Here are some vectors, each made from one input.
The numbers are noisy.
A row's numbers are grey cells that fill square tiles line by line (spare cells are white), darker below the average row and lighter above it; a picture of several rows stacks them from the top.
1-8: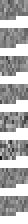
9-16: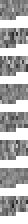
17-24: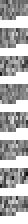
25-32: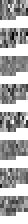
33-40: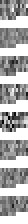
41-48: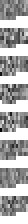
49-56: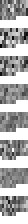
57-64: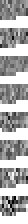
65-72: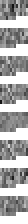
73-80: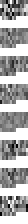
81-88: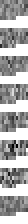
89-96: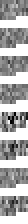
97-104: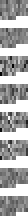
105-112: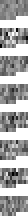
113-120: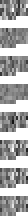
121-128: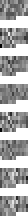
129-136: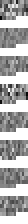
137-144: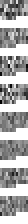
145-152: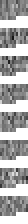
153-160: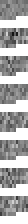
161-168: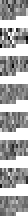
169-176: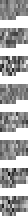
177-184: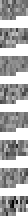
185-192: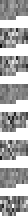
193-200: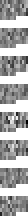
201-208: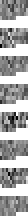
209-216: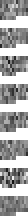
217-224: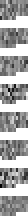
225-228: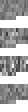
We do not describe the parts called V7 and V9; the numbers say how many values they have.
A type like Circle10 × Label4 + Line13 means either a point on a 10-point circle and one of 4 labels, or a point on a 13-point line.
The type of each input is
Line4 × V9 + Line5 × V7.
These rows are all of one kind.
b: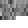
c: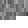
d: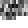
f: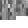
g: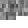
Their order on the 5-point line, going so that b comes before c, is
b, c, g, d, f.
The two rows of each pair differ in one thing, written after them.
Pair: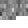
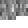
the value of V9
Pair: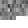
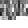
the place on the 4-point line
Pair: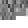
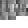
the value of V9
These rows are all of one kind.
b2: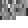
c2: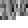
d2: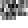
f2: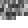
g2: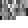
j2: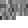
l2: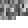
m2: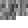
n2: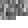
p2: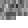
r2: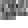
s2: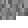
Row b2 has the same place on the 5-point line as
f2, j2 and m2.
